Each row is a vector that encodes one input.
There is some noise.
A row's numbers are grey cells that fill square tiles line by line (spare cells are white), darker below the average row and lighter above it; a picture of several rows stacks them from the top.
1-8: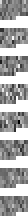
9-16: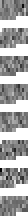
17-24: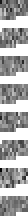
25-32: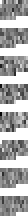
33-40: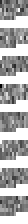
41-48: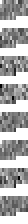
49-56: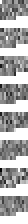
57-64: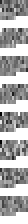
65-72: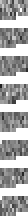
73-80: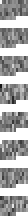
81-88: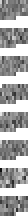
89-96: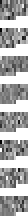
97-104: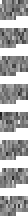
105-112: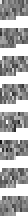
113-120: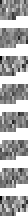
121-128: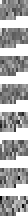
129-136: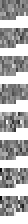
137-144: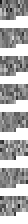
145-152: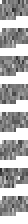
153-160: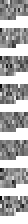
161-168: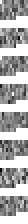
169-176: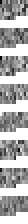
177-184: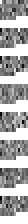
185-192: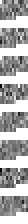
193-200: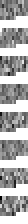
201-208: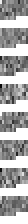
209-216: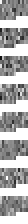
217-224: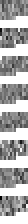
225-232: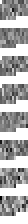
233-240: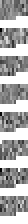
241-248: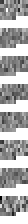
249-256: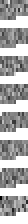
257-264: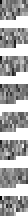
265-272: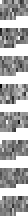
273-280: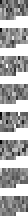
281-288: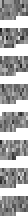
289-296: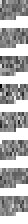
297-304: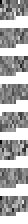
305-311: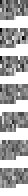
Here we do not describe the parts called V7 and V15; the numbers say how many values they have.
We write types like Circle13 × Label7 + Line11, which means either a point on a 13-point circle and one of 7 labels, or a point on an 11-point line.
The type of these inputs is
Line10 × (Tree11 × V15 + V7).
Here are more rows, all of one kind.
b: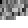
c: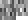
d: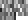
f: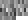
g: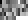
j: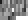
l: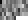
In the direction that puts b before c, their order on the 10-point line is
g, b, l, j, f, c, d.
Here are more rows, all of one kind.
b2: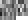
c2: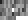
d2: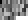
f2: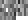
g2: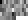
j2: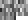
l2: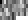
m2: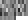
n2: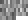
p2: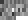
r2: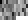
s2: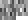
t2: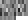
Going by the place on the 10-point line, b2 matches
j2 and s2.
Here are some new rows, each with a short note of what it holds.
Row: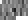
a point on a 10-point line, a node of an 11-node tree and a value of V15
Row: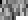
a point on a 10-point line and a value of V7
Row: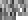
a point on a 10-point line and a value of V7
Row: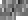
a point on a 10-point line, a node of an 11-node tree and a value of V15
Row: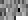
a point on a 10-point line and a value of V7
